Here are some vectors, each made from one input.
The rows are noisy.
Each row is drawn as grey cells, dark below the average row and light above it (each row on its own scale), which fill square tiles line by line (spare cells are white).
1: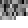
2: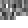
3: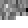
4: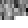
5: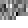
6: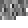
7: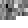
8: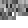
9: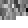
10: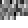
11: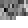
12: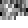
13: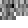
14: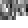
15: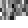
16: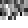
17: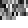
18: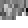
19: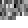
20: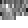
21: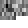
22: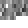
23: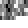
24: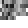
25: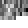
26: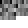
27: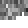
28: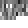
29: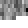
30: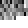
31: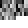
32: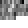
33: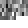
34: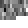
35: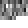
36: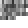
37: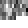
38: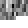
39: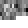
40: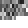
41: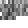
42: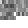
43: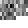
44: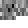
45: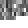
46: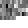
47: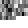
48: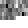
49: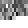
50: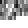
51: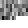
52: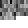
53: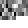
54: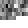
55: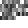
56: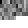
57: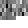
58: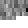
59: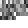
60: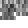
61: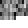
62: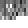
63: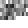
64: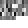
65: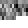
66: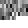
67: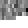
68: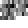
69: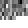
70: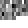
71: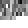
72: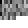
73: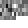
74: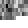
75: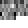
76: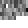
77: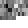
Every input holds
a point on a 5-point line and a true/false value.
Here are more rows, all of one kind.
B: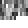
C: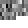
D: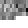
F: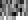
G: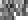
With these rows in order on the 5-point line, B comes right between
D and F.
